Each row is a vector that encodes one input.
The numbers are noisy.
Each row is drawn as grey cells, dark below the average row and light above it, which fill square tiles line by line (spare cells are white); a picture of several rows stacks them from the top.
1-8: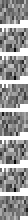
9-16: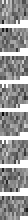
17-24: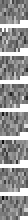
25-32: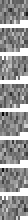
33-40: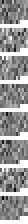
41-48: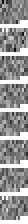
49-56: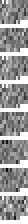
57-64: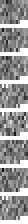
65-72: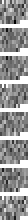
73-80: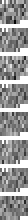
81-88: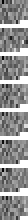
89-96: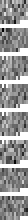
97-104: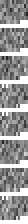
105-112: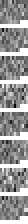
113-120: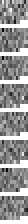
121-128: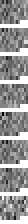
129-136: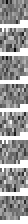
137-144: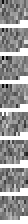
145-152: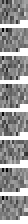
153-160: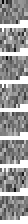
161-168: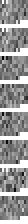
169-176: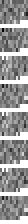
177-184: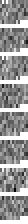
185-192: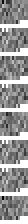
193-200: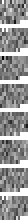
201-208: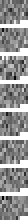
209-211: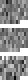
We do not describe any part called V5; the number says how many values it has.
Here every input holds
a true/false value, together with either a point on an 8-point circle and a value of V5, or a point on a 6-point line.
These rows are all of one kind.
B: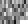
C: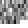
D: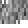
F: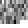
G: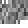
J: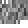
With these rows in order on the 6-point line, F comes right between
D and G.
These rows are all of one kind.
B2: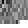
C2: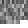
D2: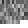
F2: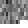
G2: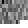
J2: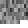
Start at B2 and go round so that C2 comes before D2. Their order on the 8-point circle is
B2, F2, C2, D2, G2, J2.
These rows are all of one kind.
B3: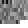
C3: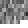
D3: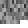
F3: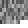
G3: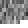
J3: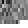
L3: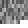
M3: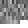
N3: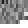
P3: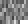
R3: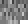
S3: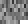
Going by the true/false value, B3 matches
J3 and N3.
